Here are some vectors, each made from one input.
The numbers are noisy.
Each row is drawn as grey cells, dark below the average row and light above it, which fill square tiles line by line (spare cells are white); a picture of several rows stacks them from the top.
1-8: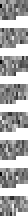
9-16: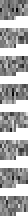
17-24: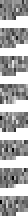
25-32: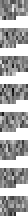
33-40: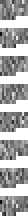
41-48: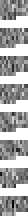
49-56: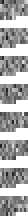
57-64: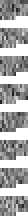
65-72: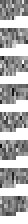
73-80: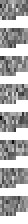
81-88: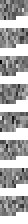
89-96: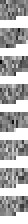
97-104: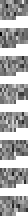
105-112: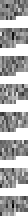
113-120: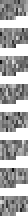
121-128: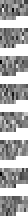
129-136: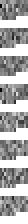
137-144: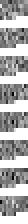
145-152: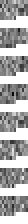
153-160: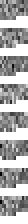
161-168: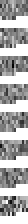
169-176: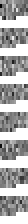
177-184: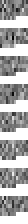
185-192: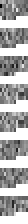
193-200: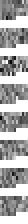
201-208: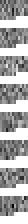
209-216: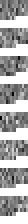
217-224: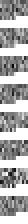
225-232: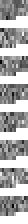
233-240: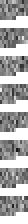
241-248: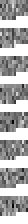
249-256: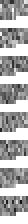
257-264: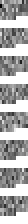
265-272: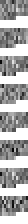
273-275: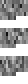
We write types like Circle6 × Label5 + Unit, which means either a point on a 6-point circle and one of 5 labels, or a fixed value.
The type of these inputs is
List3(Line10).
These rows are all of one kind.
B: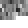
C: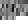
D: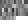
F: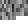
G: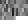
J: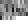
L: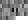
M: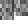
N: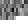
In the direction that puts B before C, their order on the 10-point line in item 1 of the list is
B, J, M, C, L, N, D, G, F.
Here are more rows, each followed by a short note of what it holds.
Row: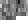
a list of three items
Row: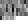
a list of two items
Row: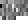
a list of one item
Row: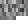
a list of one item
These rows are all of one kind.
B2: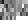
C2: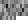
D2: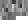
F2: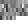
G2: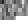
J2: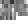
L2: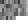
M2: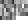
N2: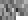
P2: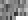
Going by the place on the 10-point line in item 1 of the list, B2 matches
C2, F2, M2 and N2.
